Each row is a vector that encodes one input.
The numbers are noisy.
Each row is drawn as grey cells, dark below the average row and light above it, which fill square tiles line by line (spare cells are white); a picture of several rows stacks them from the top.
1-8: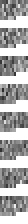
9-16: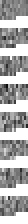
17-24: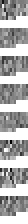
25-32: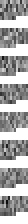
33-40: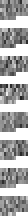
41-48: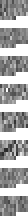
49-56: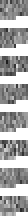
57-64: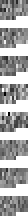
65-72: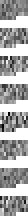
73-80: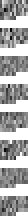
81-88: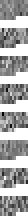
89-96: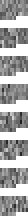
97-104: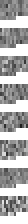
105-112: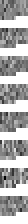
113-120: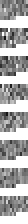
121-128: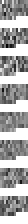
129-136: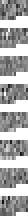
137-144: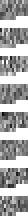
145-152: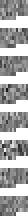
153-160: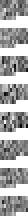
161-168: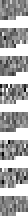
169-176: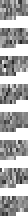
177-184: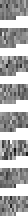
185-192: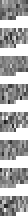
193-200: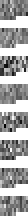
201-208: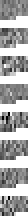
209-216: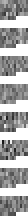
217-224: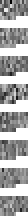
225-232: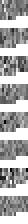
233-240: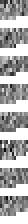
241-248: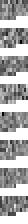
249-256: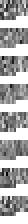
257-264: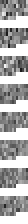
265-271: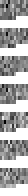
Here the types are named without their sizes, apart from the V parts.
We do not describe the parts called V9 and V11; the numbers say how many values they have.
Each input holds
a value of V11, together with either a point on a circle, a true/false value and a value of V9, or a fixed value.
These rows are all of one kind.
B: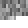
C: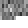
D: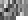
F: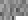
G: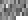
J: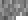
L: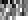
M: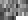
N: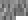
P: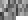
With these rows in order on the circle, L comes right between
F and M.
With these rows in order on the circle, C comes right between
D and F.
